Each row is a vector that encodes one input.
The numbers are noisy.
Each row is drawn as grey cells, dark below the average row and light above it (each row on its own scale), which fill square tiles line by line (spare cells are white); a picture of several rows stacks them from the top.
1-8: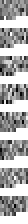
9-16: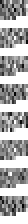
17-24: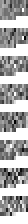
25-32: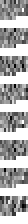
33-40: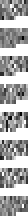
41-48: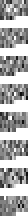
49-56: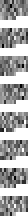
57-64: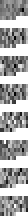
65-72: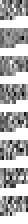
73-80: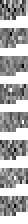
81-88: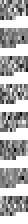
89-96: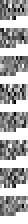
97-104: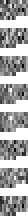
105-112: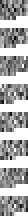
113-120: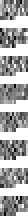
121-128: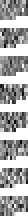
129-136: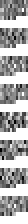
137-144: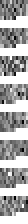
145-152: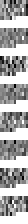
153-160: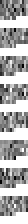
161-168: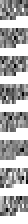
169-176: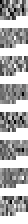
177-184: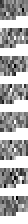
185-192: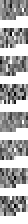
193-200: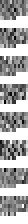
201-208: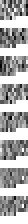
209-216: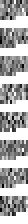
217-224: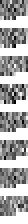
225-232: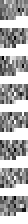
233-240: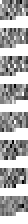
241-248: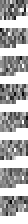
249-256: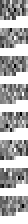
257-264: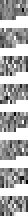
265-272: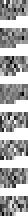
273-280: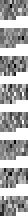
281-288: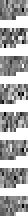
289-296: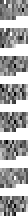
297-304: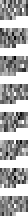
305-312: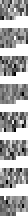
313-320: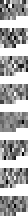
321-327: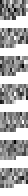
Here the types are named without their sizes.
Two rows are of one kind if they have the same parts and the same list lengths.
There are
2 kinds of row.
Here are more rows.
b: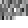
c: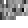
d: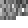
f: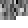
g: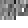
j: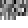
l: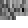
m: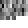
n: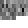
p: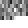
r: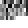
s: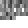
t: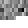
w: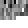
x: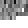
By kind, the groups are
b, c, l, m, n, p, t
d, f, g, j, r, s, w, x

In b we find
two labels.
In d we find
a label and a point on a line.
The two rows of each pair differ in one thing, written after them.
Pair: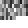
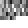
the place on the line
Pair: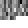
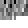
the place on the line
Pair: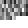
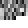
the place on the line
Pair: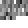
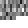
the place on the line
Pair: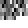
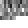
the place on the line
